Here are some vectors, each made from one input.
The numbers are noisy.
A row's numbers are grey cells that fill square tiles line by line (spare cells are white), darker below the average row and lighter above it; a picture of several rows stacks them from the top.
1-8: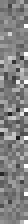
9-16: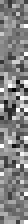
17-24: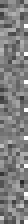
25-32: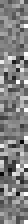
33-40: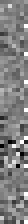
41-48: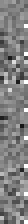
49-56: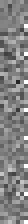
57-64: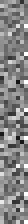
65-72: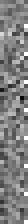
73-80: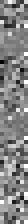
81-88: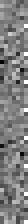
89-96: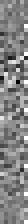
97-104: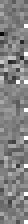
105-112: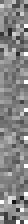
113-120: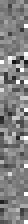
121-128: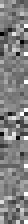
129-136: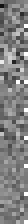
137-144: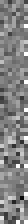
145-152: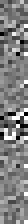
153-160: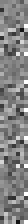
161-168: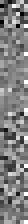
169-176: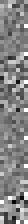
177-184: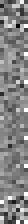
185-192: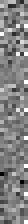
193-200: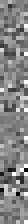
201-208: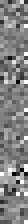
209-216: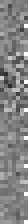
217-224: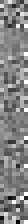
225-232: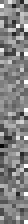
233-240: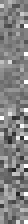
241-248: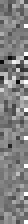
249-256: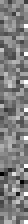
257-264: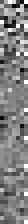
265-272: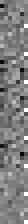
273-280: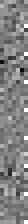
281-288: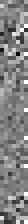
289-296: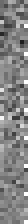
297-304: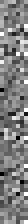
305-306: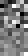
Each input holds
either one of 8 labels, or a point on a 13-point line and a node of a 16-node tree.
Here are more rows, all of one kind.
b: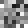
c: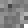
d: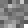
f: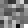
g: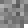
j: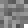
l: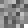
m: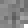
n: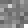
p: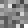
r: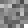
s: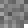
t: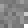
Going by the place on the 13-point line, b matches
f, j, n and r.
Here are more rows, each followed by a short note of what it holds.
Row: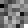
one of 8 labels
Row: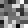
a point on a 13-point line and a node of a 16-node tree
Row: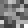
one of 8 labels
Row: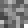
one of 8 labels
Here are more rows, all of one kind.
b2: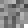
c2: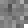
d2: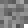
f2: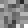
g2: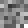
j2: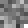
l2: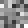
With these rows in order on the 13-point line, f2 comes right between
b2 and l2.
